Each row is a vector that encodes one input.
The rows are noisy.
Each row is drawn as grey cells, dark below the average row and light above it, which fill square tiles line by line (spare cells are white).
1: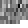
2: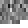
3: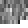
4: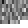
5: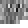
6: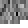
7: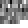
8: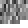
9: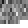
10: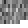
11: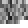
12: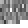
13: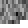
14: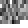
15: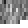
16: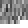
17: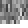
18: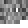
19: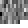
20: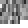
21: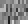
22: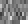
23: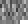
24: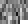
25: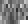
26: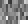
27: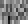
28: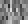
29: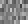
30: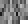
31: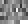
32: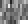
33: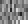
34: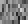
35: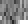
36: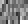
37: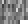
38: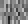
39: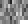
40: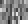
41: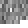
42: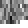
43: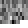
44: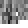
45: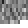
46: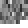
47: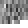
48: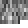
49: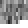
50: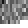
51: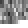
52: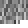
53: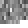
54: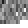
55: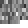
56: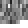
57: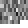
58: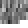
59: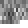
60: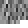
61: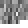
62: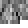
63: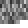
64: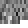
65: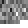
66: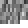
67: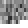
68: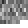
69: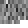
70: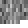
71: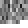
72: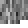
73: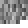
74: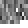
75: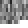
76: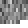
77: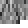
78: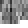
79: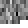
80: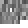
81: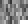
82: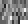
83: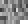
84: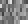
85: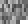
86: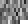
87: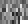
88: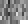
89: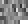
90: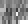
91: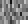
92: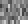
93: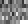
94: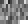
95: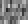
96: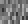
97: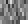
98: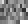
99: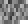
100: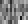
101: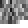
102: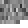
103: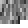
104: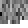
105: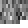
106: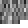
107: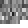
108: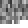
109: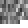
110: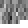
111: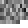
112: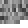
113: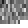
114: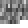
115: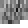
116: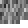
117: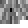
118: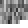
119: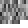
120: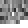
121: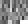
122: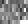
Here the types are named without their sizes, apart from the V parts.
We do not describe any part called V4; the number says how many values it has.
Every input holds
a label, together with either a point on a line, or a value of V4.
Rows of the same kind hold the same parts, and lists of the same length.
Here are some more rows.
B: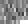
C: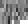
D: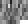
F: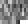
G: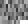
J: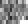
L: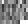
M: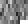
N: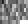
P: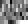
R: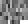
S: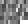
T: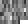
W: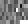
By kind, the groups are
B, C, D, G, J, N, P
F, L, M, R, S, T, W

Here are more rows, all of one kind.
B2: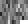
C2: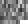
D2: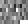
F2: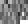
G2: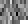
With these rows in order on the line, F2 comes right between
B2 and C2.
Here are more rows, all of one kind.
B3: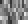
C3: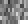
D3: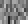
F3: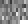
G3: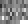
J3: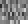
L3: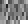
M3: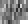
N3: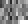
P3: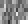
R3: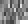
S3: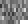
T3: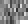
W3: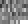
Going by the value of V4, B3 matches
C3, F3 and G3.
